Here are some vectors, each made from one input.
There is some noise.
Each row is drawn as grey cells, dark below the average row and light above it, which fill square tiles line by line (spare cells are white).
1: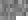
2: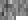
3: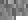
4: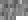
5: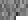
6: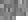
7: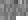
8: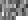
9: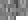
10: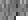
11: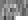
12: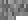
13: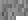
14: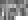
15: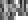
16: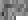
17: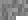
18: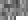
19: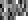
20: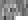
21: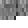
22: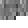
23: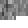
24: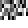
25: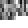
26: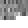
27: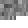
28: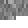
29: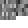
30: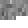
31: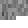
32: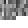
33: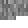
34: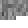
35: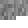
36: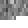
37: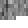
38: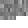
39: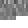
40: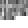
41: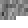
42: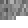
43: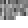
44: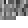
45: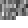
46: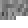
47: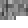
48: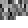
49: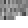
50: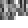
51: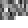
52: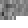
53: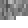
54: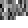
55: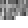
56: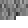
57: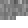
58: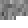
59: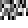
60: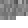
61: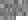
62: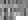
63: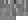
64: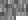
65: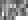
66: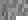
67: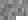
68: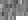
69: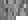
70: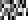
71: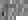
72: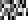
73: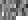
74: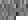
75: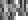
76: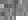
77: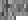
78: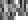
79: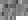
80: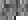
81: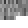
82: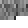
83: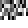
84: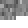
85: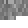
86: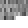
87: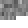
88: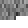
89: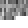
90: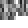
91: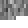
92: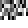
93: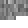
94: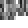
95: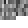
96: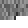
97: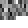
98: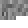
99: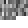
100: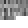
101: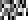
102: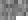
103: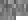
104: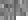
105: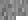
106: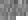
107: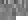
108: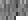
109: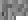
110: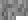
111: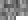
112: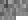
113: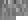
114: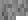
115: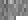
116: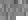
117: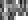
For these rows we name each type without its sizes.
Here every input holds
a list of items, each a point on a line and a true/false value.
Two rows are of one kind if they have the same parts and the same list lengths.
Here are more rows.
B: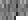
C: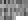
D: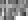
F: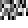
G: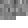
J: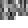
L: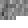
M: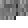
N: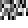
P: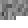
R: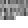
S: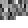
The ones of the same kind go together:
B, G, L, M, P
C, D, R
F, N
J, S

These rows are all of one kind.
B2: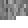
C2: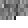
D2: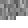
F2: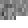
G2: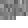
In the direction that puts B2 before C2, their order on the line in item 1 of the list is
B2, F2, G2, D2, C2.
